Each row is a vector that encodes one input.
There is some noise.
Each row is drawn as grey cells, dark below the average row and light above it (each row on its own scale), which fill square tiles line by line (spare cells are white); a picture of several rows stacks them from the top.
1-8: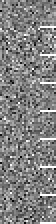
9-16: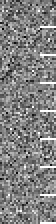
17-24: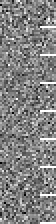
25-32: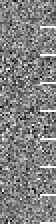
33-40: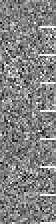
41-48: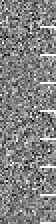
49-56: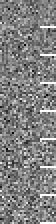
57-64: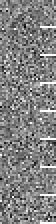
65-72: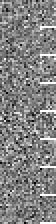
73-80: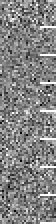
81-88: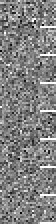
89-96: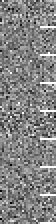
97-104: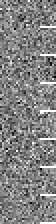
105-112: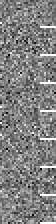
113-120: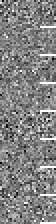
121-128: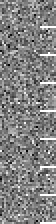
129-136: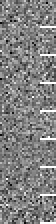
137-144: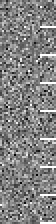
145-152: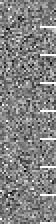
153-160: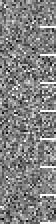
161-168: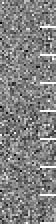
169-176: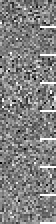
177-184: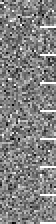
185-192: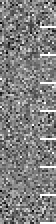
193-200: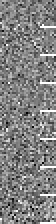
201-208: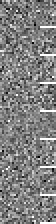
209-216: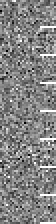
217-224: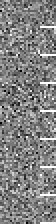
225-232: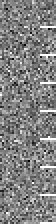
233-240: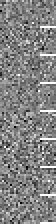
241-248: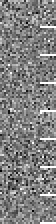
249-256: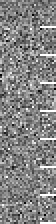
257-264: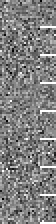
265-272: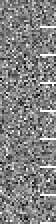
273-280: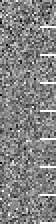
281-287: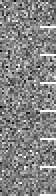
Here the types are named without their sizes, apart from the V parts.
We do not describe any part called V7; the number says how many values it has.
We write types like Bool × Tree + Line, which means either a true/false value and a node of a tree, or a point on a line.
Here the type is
(Bool × Bool × Bool × Bool + Circle × Circle × V7) × Line × Line.
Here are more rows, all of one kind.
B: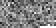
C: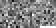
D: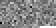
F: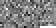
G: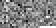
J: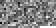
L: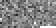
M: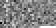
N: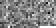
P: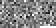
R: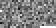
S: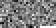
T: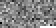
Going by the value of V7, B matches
M and N.
